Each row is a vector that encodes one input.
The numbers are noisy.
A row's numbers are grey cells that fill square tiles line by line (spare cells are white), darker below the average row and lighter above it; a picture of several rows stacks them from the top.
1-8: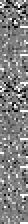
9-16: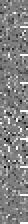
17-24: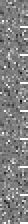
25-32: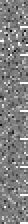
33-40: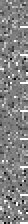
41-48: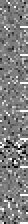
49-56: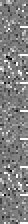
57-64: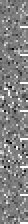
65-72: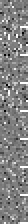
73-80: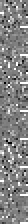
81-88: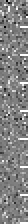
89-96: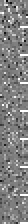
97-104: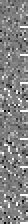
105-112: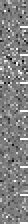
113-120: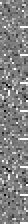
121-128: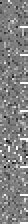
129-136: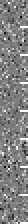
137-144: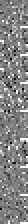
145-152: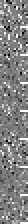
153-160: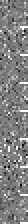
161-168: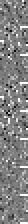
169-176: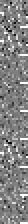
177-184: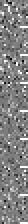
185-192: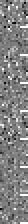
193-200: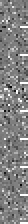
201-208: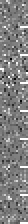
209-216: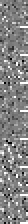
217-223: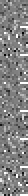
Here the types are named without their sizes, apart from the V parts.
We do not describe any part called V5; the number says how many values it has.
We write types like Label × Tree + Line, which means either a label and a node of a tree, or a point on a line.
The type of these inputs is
List(Line × (Line + V5)).
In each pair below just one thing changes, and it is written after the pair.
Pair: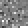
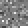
the value of V5 in item 2 of the list
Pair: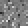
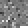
the place on the line in item 2 of the list
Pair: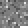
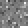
the value of V5 in item 2 of the list
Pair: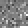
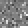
the place on the line in item 2 of the list
